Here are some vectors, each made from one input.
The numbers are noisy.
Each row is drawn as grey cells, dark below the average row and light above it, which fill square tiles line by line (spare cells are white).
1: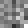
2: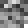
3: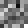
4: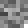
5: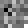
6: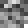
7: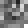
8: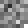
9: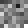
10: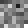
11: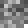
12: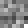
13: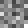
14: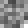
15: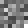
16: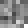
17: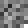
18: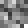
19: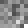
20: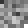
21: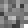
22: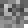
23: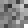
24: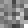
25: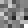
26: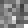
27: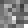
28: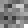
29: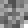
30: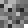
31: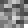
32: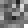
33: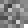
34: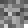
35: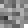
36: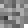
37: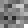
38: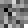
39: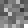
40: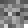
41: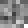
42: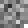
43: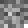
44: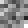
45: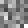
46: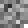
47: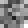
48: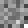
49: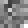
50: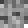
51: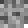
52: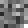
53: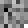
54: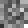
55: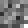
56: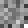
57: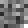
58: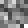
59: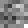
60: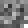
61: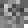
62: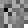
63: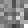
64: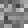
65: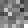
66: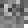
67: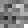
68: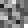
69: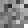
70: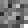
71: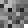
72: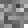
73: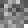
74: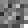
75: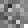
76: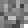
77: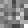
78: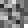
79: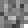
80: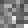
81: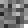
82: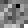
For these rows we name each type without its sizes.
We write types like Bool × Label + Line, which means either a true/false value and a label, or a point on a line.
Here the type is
Circle × (Label + Line).
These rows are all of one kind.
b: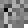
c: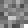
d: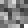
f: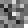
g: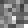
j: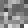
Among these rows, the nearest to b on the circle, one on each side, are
c and f.
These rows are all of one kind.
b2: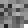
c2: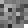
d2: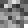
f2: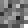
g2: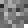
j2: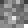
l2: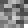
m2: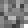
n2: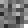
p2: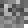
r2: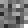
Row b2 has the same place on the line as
g2 and j2.
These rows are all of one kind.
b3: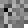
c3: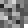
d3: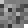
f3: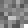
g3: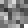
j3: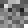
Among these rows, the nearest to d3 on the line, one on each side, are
f3 and j3.
